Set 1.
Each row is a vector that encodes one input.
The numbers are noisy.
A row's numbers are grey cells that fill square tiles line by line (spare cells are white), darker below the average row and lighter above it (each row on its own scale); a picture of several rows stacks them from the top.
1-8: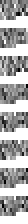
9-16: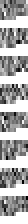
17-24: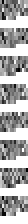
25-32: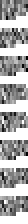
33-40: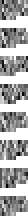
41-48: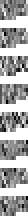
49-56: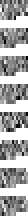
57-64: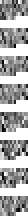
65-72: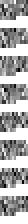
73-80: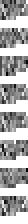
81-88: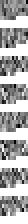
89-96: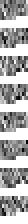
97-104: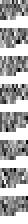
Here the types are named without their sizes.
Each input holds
a list of points on a line.
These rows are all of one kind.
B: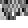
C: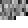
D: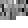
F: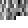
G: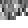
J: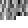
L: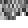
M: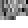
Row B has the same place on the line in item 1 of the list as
G and L.
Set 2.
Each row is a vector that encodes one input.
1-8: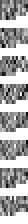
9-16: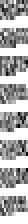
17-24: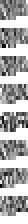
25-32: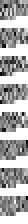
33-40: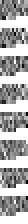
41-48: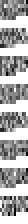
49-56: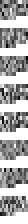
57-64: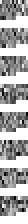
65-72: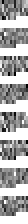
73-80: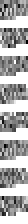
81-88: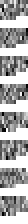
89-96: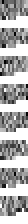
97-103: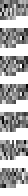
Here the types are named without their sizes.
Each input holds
a list of points on a line.
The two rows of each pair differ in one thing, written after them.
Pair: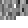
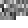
the place on the line in item 1 of the list
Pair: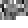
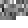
the place on the line in item 2 of the list
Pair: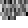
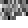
the place on the line in item 2 of the list
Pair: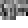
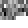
the place on the line in item 2 of the list
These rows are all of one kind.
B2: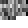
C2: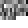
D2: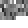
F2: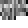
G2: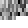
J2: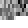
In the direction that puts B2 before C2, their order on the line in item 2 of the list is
J2, B2, D2, G2, F2, C2.
